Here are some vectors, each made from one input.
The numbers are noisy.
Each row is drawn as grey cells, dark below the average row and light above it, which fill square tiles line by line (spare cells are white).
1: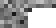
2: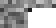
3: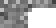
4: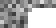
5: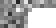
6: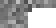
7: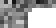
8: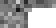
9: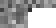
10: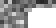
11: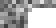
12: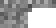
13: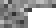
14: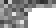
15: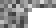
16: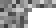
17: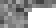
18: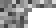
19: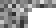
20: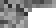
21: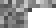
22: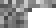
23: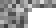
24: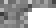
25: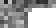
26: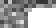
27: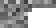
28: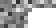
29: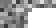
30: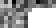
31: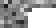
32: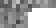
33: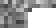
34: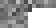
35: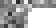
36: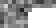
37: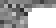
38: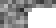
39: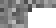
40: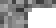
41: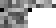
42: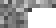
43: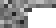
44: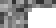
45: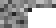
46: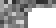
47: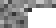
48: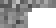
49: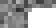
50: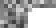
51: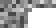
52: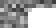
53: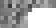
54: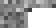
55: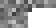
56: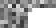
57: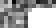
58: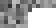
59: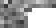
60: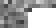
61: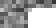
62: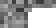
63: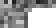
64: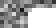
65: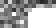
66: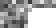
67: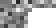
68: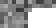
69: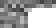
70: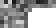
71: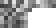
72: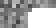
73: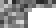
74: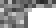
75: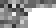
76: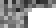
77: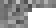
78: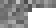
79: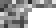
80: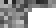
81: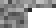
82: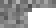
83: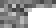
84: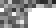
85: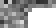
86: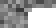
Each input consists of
a point on a 5-point line.
